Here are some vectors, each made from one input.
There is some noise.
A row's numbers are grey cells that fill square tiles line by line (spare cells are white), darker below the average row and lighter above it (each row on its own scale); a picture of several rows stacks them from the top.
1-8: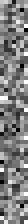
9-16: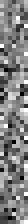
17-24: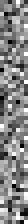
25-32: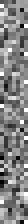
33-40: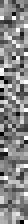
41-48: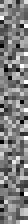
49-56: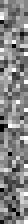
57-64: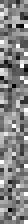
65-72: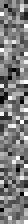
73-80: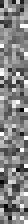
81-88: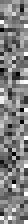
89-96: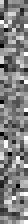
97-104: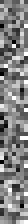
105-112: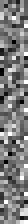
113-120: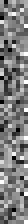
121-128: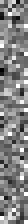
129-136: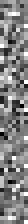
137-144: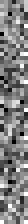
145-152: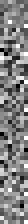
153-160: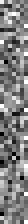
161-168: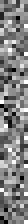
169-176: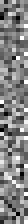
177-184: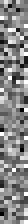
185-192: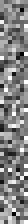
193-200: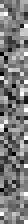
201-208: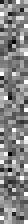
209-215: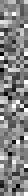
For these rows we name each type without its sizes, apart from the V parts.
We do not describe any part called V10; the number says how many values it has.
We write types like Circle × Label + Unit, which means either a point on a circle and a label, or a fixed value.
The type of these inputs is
Bool × Line × (Line + V10).
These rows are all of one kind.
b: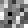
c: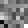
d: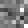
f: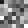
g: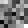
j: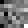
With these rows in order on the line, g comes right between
c and j.
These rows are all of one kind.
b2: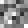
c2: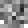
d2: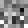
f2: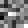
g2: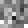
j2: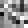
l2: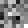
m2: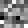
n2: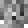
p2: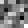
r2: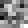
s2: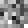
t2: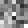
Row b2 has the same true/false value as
f2, l2 and p2.
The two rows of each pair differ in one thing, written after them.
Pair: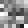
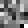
the place on the line
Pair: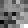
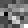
the value of V10
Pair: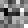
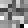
the place on the line
